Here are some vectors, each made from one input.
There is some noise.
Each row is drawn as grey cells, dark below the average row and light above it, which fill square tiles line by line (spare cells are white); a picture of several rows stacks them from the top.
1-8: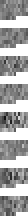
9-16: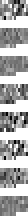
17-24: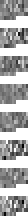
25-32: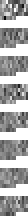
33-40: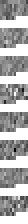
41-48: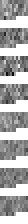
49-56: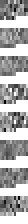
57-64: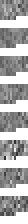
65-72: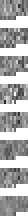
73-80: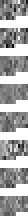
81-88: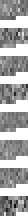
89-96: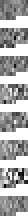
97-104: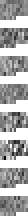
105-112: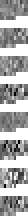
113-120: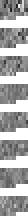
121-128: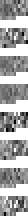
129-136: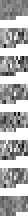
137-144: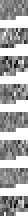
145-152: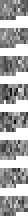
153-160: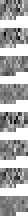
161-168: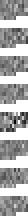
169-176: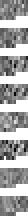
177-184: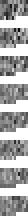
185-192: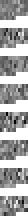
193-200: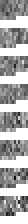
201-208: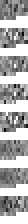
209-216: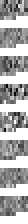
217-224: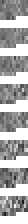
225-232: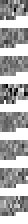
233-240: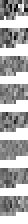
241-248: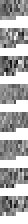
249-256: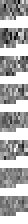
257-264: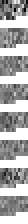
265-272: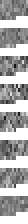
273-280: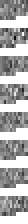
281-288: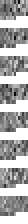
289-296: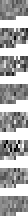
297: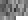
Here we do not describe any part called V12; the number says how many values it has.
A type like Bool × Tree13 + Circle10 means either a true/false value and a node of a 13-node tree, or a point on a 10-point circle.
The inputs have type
Bool × Label9 + Circle10 × (Circle10 + V12).
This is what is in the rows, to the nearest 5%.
About 60% of them hold a point on a 10-point circle, together with either a point on a 10-point circle, or a value of V12. The rest hold one of 9 labels and a true/false value.
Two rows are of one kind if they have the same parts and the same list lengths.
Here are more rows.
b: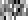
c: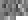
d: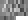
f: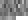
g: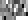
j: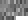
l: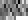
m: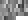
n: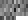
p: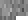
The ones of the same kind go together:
b, d, f, j, l, p
c, n
g, m

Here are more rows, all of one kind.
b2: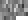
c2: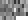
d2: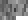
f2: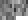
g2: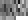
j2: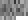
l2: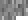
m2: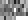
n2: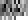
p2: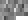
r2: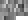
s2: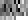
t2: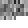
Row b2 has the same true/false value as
c2, d2 and g2.
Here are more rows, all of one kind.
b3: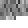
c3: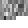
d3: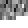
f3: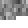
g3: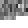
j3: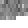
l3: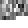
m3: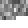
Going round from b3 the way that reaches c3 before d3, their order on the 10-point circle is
b3, g3, j3, c3, d3, m3, f3, l3.
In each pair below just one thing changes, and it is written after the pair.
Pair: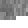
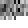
the label
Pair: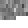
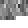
the true/false value
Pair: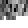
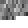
the label
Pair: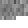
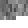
the true/false value
